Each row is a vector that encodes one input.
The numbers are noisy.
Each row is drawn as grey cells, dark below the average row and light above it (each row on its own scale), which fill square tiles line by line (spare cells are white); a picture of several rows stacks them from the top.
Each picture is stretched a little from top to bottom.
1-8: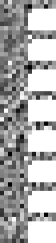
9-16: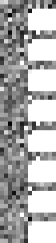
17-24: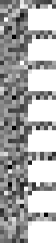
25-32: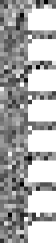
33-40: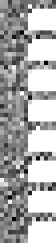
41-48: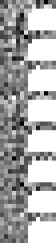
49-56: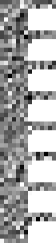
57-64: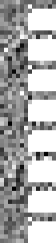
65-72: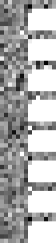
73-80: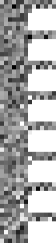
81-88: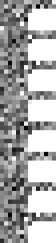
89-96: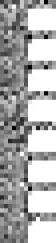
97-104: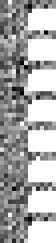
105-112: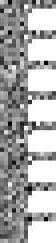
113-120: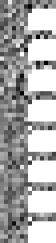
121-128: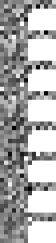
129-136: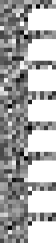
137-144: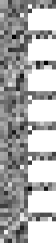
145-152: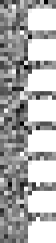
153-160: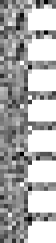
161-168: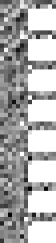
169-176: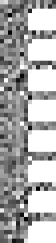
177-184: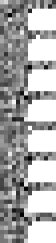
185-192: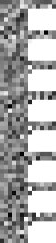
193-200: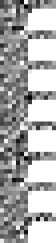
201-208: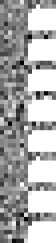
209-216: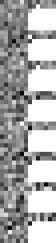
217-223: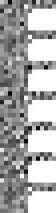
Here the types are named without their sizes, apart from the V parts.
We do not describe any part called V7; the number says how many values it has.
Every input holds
either a point on a circle and a true/false value, or a value of V7.
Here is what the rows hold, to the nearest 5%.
About 70% of them hold a point on a circle and a true/false value. The rest hold a value of V7.
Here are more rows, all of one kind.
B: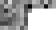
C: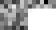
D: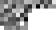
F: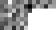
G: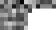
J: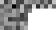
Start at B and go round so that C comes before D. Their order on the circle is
B, F, C, G, J, D.
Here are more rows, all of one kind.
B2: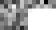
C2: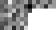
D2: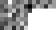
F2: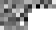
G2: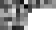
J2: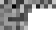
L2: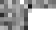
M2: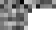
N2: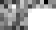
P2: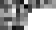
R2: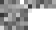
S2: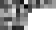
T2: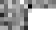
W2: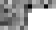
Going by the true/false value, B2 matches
L2, N2, R2 and T2.
